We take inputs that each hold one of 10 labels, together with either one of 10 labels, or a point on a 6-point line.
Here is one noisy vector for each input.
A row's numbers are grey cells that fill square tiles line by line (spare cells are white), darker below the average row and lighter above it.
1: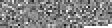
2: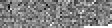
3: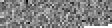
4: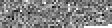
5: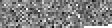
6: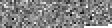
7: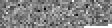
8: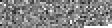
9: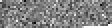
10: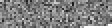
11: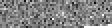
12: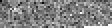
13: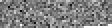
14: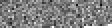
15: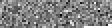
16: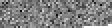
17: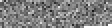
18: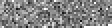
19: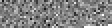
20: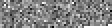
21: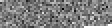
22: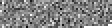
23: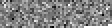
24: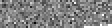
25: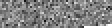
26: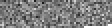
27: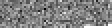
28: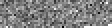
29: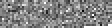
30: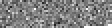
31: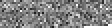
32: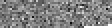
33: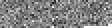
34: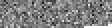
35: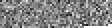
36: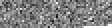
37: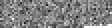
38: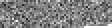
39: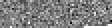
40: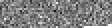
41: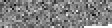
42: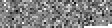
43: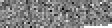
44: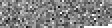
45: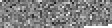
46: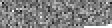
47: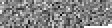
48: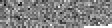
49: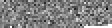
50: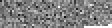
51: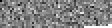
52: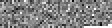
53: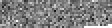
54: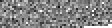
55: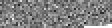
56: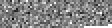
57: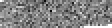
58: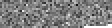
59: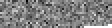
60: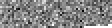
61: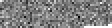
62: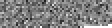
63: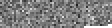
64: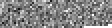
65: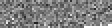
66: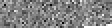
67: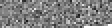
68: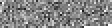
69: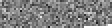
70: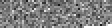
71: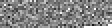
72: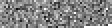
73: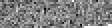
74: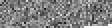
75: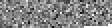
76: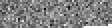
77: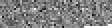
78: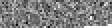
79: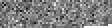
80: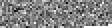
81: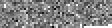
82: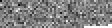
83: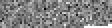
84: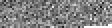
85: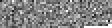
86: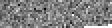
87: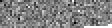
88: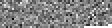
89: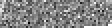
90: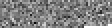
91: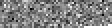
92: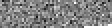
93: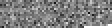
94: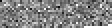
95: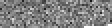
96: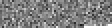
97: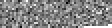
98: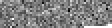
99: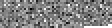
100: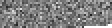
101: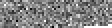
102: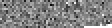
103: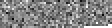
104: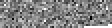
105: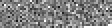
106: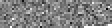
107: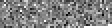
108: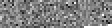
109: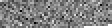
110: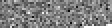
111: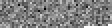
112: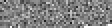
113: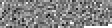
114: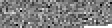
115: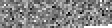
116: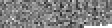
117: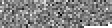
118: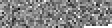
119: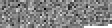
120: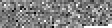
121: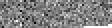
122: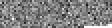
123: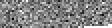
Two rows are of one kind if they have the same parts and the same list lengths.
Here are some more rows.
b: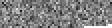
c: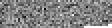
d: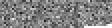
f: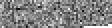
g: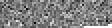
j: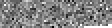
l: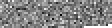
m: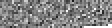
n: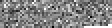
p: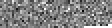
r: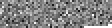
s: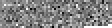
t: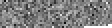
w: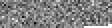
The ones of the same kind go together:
b, c, d, g, t, w
f, j, l, m, n, p, r, s

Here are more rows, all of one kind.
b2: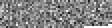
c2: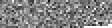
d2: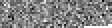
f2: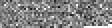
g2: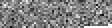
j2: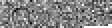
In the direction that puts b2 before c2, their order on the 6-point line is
j2, b2, c2, g2, d2, f2.
